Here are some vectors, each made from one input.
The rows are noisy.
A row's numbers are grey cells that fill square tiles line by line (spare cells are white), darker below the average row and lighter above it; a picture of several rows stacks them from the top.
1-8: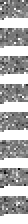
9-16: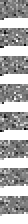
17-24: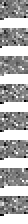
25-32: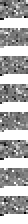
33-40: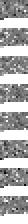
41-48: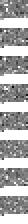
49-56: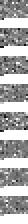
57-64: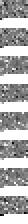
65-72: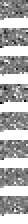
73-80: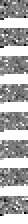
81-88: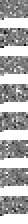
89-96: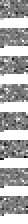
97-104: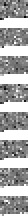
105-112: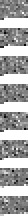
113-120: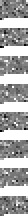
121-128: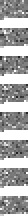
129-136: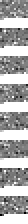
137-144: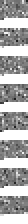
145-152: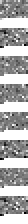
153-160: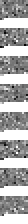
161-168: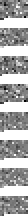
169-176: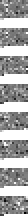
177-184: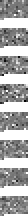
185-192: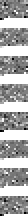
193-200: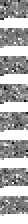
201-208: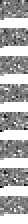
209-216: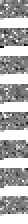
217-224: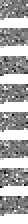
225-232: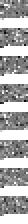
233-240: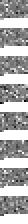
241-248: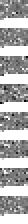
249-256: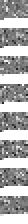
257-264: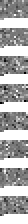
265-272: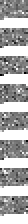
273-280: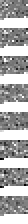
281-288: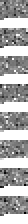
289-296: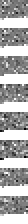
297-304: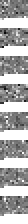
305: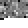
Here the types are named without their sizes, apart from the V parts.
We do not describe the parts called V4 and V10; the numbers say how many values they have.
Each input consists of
a point on a line and a true/false value, together with either a point on a line and a value of V4, or a value of V10.
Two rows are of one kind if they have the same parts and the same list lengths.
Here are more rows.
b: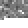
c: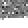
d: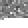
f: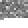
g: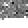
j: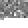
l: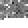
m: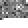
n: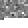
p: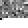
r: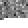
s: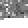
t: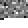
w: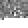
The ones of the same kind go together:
b, c, d, f, g, j, l, n, s, w
m, p, r, t

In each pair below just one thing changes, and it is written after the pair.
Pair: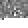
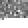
the place on the line
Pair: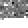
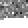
the value of V10
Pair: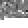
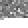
the value of V10
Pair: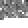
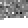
the true/false value
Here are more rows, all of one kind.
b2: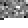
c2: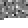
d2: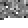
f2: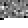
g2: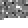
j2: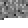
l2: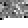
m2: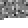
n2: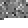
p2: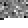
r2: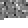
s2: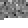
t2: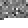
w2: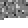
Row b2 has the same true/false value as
d2, f2, l2 and p2.
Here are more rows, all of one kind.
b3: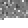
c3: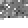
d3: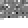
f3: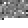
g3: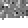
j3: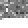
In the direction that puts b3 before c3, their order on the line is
g3, f3, d3, j3, b3, c3.
